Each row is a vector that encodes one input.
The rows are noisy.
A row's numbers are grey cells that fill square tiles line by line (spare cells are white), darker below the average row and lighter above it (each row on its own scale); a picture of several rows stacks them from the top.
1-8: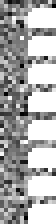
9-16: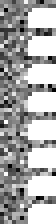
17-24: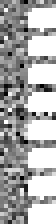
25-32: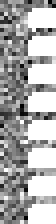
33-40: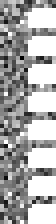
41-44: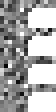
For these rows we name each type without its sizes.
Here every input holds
a list of points on a line.
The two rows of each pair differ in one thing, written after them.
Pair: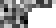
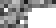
the place on the line in item 2 of the list
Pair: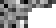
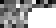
the place on the line in item 2 of the list
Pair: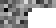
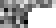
the place on the line in item 2 of the list
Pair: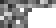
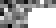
the place on the line in item 2 of the list
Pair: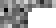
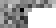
the place on the line in item 2 of the list
